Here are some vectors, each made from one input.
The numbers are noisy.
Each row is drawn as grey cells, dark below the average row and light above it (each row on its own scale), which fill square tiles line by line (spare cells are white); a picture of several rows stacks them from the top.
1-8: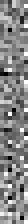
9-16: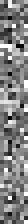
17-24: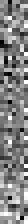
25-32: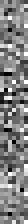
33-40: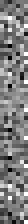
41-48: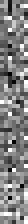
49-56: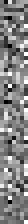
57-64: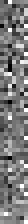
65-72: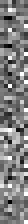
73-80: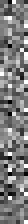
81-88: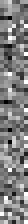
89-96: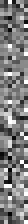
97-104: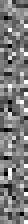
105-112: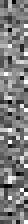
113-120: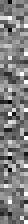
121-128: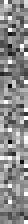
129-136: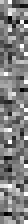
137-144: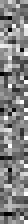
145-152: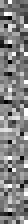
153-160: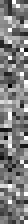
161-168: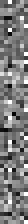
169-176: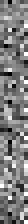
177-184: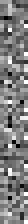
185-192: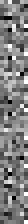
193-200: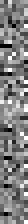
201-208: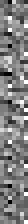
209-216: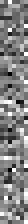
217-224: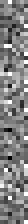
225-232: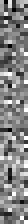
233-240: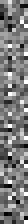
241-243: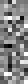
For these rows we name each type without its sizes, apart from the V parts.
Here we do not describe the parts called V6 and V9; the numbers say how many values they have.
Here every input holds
a node of each of two trees and a value of V6, together with either a point on each of two lines and a true/false value, or a value of V9.
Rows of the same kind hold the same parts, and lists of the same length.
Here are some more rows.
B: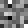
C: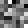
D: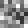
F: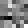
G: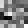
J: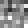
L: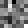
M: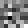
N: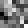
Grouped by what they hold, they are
B, C, F, G, L, M, N
D, J

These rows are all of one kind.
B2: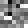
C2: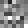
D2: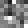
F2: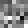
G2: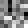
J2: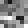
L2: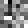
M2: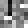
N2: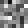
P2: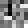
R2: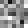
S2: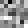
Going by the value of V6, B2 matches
R2 and S2.
